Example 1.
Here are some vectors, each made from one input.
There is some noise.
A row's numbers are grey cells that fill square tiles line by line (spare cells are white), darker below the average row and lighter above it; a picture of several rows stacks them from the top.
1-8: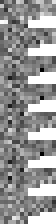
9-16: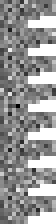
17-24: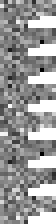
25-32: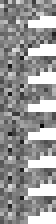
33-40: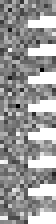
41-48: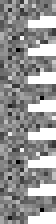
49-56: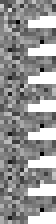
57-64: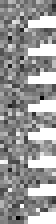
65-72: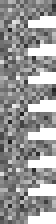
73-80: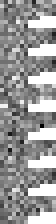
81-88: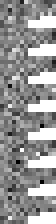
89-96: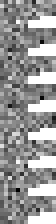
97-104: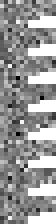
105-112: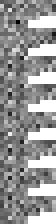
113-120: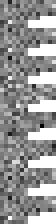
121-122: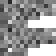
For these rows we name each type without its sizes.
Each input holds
either a point on a circle, or a point on a line.
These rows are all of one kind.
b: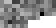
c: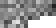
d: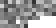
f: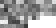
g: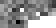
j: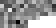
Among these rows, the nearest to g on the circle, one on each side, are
b and j.
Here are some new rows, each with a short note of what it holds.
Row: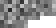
a point on a line
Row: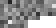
a point on a line
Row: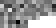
a point on a circle
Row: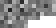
a point on a line
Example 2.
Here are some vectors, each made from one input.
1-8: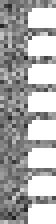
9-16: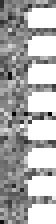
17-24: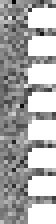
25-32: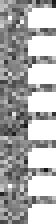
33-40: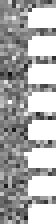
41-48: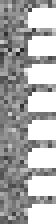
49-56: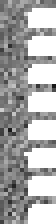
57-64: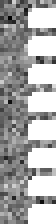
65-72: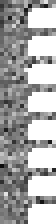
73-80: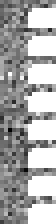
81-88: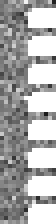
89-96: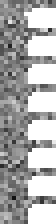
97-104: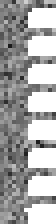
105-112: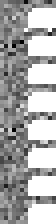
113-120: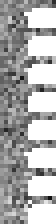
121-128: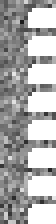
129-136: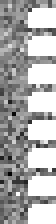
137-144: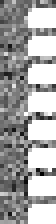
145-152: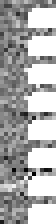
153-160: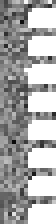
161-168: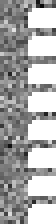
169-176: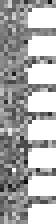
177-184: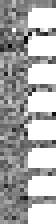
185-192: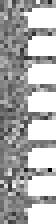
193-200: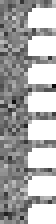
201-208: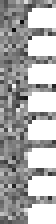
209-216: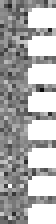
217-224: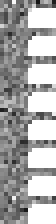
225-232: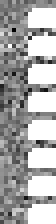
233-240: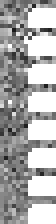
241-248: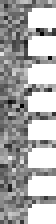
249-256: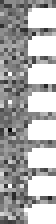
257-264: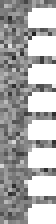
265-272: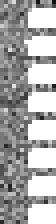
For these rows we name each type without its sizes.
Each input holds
a label, together with either a point on a circle, or a fixed value.
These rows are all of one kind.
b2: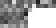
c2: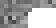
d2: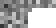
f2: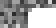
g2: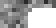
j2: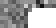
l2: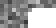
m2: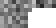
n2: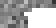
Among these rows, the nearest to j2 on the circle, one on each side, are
b2 and m2.
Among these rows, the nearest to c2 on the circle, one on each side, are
d2 and l2.
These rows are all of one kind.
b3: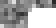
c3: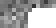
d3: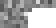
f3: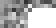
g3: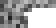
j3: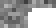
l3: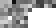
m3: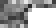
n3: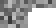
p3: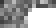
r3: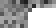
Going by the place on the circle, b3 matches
d3, m3 and n3.
